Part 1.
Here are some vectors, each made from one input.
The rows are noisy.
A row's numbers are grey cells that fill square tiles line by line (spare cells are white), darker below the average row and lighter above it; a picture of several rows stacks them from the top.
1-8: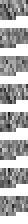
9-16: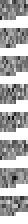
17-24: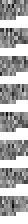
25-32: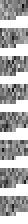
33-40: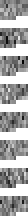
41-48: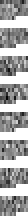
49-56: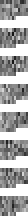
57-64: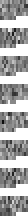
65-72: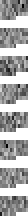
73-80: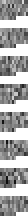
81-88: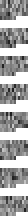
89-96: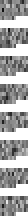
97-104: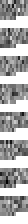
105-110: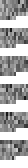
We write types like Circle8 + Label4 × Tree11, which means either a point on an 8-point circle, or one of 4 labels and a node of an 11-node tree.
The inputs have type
Bool × Bool × Bool + Line4 × Line6 + Line8.
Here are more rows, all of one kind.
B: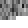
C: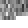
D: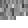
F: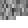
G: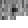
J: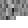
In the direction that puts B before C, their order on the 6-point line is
B, J, F, D, G, C.
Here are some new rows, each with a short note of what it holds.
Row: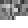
a point on an 8-point line
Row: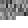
a point on an 8-point line
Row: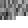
three true/false values
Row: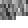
three true/false values
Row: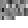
a point on an 8-point line
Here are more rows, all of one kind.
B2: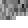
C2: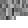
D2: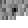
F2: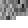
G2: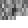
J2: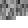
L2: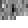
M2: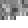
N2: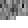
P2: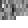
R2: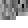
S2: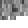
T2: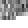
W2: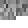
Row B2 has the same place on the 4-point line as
F2, R2 and T2.
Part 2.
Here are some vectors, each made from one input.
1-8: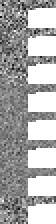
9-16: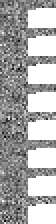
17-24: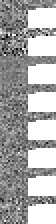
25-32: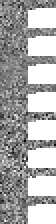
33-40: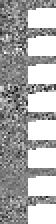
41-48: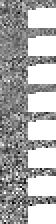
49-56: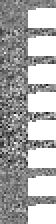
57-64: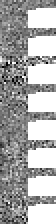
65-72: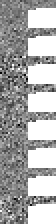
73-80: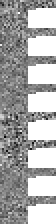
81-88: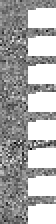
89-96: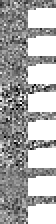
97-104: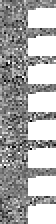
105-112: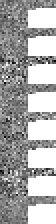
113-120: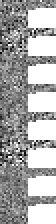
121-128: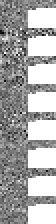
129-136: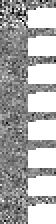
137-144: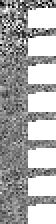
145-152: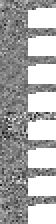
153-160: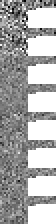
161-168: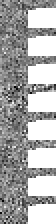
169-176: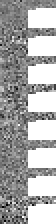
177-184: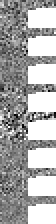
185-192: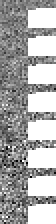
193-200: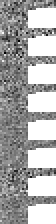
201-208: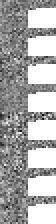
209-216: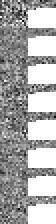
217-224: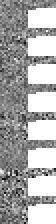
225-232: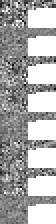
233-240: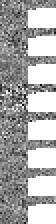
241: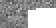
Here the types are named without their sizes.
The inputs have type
Bool × Bool × Bool + List(Line).
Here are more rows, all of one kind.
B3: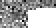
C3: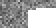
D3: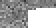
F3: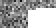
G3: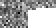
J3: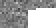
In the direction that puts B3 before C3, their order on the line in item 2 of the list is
B3, C3, D3, J3, F3, G3.
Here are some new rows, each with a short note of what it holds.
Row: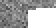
three true/false values
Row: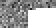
the empty list
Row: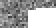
a list of one item
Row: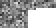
a list of two items
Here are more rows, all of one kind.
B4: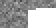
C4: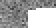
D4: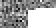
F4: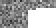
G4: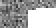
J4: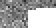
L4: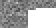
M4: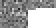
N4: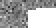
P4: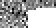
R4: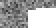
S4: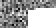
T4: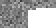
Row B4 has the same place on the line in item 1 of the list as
L4 and S4.
